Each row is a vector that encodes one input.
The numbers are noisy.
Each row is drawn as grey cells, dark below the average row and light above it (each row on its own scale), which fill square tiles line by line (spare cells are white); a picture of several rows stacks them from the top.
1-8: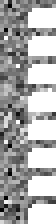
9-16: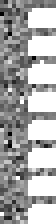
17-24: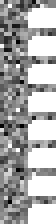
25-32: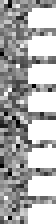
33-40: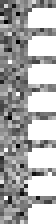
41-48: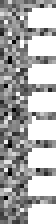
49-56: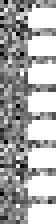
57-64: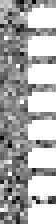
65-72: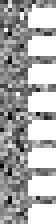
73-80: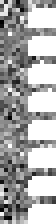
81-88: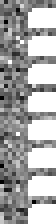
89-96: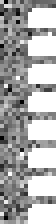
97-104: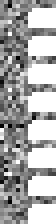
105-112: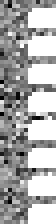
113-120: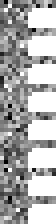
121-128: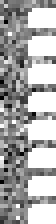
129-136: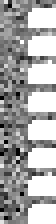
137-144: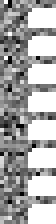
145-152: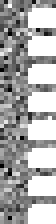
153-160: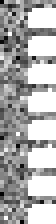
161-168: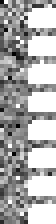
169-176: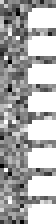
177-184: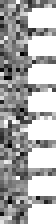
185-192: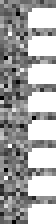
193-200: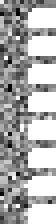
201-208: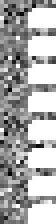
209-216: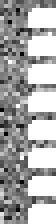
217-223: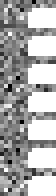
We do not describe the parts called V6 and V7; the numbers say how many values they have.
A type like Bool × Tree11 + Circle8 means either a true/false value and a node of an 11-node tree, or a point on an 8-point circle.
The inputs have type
Label5 × (Line8 + V7) × V6 + Line3 × Line5.
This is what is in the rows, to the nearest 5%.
About 80% of them hold one of 5 labels and a value of V6, together with either a point on an 8-point line, or a value of V7. The rest hold a point on a 3-point line and a point on a 5-point line.
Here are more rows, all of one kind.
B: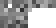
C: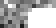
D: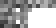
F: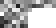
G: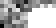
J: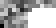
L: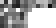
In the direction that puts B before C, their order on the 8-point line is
L, B, D, J, G, F, C.
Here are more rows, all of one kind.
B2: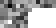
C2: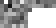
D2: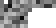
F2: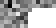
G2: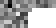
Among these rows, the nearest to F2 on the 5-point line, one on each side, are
D2 and G2.
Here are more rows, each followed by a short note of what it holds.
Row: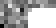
one of 5 labels, a point on an 8-point line and a value of V6
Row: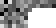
one of 5 labels, a value of V6 and a value of V7
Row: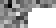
a point on a 3-point line and a point on a 5-point line
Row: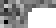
one of 5 labels, a value of V6 and a value of V7
